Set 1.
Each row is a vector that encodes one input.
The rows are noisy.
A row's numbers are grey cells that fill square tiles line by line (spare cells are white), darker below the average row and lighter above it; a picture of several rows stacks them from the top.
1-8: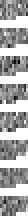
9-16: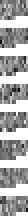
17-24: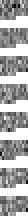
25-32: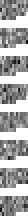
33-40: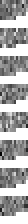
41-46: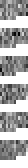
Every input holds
a true/false value, together with either a fixed value, or a node of a 7-node tree.
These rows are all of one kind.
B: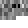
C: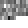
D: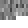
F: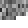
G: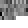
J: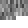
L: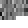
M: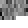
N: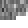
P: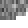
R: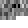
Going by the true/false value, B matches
L, N, P and R.
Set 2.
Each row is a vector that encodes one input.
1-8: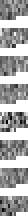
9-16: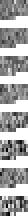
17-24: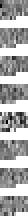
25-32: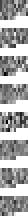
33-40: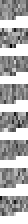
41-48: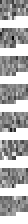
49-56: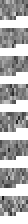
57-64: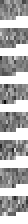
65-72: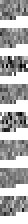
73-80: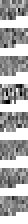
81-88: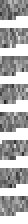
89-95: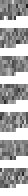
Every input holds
either a point on a 6-point circle and a true/false value, or a fixed value.
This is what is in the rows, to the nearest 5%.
About 90% of them hold a point on a 6-point circle and a true/false value. The rest hold a fixed value.
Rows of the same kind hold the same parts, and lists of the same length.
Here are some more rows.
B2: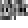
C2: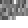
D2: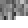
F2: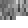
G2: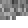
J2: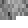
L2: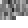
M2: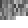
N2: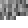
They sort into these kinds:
B2
C2, D2, F2, G2, J2, L2, M2, N2

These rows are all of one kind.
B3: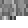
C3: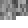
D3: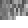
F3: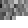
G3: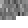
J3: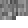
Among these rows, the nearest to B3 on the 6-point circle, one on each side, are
D3 and F3.
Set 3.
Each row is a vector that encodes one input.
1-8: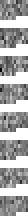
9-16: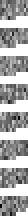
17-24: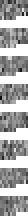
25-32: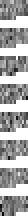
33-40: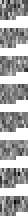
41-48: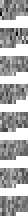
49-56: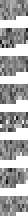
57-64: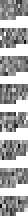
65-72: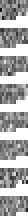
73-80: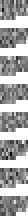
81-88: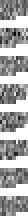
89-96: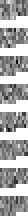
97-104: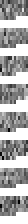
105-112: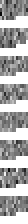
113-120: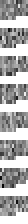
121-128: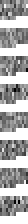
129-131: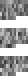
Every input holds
one of 8 labels, together with either a fixed value, or a node of a 9-node tree.
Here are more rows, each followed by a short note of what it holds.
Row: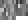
one of 8 labels
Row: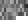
one of 8 labels
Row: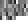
one of 8 labels and a node of a 9-node tree
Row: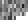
one of 8 labels and a node of a 9-node tree
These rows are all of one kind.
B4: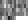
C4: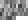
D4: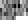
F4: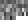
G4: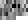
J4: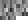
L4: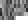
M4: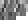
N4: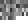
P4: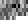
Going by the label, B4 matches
D4, F4, L4 and N4.
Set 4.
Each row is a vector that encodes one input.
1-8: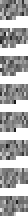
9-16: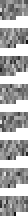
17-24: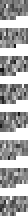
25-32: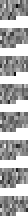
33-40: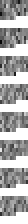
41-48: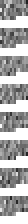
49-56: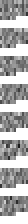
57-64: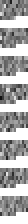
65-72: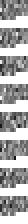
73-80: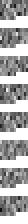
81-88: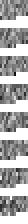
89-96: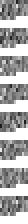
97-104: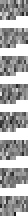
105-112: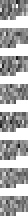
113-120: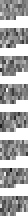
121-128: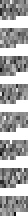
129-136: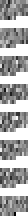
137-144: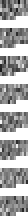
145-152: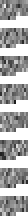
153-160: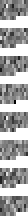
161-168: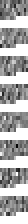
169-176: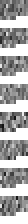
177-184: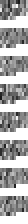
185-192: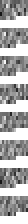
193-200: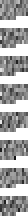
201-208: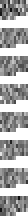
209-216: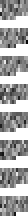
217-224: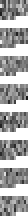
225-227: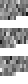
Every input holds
either one of 8 labels, or a node of a 7-node tree.
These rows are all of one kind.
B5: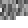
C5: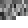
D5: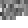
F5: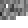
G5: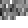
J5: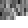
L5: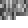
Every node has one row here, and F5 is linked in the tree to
D5, G5 and J5.
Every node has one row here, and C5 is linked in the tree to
J5.
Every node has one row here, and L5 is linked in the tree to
G5.
